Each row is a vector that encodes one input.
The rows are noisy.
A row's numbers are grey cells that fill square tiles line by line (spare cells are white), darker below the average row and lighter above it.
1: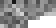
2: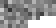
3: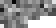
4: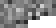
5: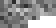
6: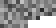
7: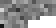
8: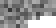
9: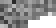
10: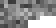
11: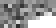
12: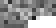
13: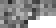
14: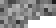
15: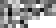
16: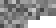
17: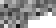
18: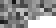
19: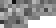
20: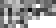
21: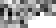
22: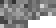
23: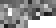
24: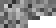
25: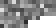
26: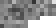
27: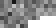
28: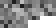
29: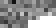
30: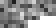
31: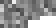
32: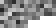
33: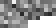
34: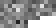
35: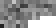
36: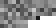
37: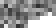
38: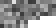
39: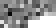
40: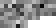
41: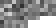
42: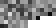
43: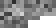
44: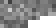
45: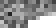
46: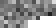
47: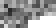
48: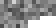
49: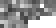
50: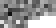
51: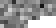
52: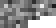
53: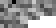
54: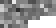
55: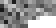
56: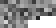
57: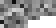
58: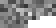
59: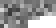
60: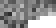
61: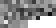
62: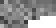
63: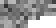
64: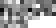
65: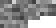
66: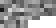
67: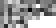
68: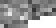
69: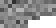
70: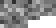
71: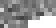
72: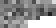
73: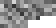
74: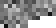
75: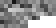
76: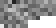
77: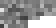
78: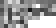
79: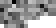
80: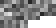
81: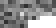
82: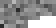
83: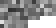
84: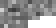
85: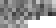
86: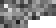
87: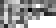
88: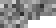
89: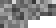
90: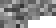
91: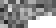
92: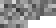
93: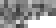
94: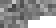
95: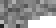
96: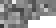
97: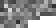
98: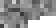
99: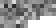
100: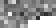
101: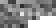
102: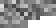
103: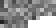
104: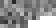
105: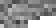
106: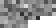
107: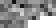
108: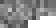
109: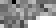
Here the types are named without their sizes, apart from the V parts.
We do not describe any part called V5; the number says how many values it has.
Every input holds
a list of items, each a true/false value and a value of V5.
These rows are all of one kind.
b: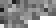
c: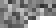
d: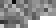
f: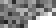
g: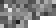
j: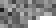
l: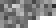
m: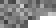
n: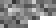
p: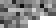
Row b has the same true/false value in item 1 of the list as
d, n and p.
